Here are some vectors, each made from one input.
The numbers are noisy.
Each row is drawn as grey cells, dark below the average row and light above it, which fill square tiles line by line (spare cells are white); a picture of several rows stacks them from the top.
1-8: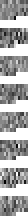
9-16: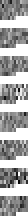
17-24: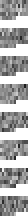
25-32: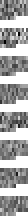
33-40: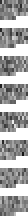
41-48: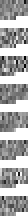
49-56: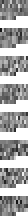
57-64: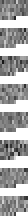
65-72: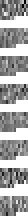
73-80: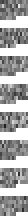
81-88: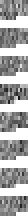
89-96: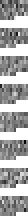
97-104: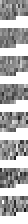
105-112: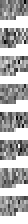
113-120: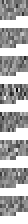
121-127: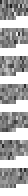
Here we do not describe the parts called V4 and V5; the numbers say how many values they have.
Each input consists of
a point on a 6-point line and a value of V4, together with either a fixed value, or a true/false value and a value of V5.
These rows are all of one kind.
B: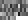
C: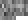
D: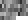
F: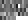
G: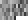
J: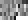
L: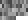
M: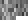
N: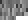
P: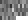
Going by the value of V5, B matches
F, G and P.
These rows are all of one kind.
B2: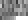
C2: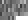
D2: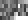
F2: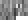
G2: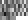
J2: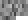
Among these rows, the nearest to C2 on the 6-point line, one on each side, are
F2 and G2.
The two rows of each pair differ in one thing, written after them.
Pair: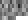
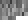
the true/false value
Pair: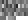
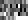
the true/false value
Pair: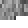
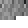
the value of V4
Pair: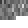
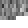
the place on the 6-point line
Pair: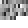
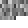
the place on the 6-point line
